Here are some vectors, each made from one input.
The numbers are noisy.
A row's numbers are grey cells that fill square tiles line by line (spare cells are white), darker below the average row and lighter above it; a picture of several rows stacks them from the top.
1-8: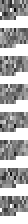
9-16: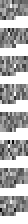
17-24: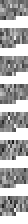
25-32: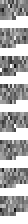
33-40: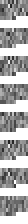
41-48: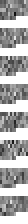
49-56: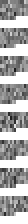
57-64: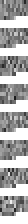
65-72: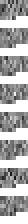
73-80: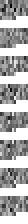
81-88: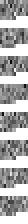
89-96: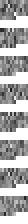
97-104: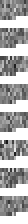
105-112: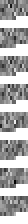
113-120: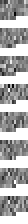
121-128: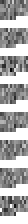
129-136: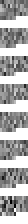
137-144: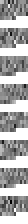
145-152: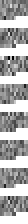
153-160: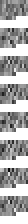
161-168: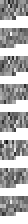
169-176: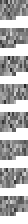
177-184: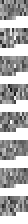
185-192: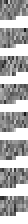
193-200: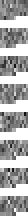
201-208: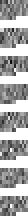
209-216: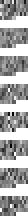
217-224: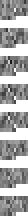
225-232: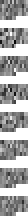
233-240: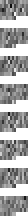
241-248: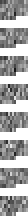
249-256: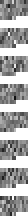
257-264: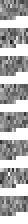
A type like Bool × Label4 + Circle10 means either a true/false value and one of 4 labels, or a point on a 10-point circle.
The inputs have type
Line7 × Line13 + Tree11 + Unit.
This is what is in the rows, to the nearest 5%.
About 5% of them hold a fixed value. About 65% of them hold a point on a 7-point line and a point on a 13-point line. The rest hold a node of an 11-node tree.
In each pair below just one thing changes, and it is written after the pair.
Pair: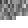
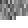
the place on the 7-point line
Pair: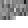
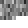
the place on the 13-point line
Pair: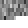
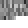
the place on the 13-point line
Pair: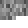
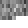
the place on the 13-point line
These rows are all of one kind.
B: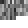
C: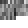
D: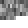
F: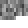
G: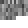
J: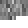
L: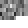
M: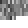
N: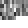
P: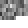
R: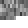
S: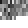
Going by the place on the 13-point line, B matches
D and R.
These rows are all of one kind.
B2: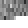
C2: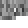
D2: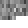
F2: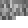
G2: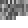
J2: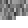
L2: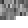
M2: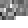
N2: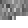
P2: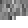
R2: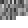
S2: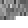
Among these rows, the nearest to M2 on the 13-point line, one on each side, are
L2 and R2.
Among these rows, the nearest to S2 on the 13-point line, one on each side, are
B2 and R2.
